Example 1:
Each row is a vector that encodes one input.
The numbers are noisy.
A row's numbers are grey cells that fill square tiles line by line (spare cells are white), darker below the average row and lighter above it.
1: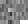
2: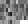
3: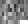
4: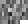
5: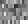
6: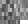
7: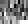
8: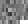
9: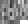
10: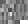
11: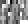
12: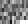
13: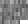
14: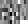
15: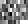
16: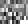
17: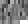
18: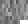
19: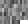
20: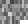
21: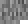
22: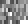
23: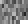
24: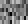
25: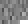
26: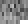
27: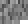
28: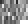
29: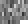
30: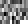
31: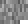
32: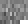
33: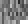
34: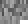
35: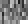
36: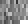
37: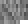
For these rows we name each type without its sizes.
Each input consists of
a point on a line.
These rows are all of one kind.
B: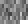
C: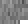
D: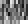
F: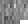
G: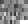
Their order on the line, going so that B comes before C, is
B, G, D, C, F.
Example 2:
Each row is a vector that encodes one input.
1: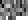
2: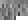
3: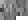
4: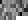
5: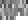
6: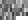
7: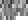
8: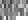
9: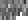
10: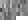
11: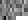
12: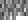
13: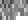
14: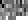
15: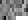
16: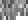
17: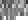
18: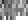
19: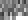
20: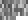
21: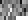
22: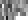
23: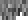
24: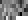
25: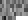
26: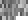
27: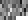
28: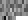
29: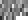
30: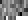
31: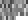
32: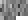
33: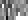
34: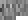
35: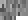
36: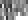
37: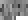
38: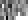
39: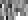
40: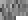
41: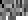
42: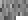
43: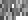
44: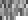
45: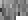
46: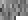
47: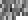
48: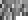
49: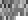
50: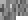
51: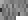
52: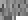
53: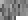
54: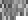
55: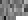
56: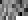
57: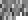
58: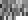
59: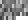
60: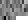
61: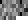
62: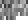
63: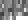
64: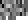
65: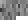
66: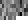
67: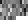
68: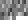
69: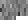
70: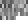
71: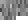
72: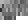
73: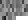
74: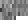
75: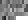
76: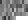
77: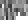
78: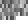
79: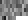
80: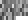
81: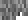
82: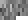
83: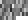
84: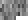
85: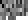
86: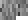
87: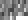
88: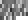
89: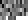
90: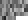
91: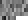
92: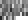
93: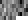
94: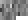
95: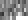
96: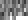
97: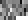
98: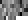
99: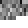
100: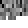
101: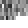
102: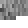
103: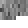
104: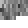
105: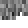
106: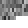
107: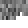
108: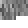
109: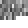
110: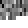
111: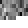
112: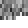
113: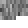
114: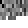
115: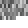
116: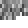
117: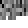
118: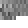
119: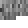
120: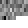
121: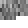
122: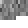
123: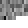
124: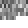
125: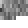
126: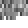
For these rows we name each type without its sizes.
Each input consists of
a point on a line.
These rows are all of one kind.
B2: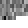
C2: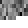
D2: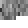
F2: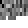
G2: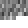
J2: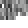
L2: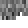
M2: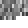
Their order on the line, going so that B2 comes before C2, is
J2, M2, G2, L2, D2, B2, C2, F2.
